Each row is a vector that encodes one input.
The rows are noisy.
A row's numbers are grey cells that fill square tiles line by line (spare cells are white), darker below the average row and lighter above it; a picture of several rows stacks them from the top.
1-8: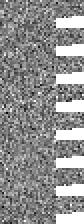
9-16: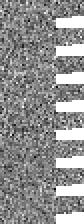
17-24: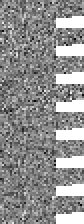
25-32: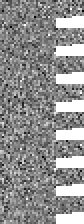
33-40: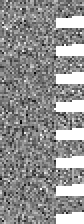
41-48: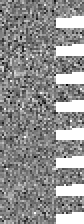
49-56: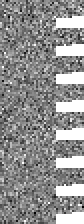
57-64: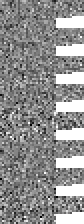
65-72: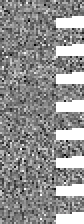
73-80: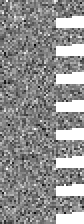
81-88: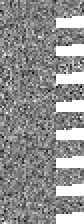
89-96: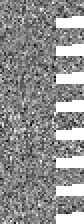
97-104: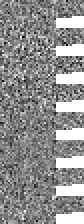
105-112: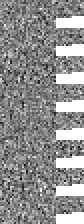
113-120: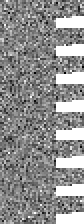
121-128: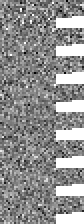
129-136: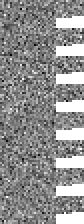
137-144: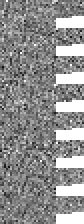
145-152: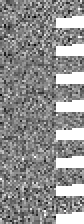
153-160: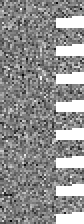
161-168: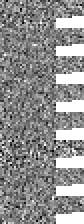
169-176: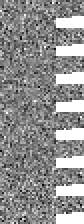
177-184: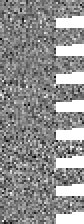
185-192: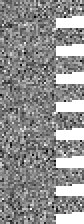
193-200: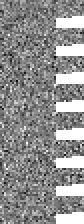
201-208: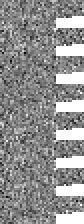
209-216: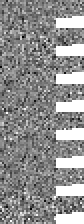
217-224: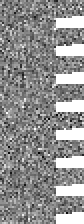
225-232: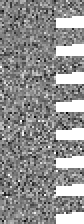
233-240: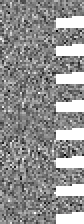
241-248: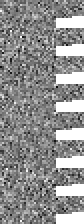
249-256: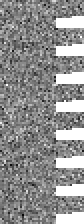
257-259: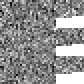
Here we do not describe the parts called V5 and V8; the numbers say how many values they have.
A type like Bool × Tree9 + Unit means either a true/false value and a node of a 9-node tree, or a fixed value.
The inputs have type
Bool × (Label4 + Line9) + V5 × V8.
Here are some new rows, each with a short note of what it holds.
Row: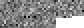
a point on a 9-point line and a true/false value
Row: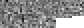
one of 4 labels and a true/false value
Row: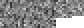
a point on a 9-point line and a true/false value
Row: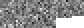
a value of V5 and a value of V8
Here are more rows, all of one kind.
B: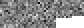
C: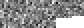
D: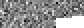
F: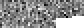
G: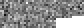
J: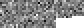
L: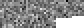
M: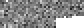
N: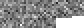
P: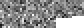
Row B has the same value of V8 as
J, L and M.
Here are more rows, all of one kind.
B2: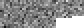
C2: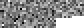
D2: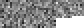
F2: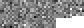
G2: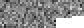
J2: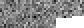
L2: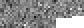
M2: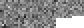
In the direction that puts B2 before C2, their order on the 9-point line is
G2, D2, L2, F2, B2, J2, C2, M2.
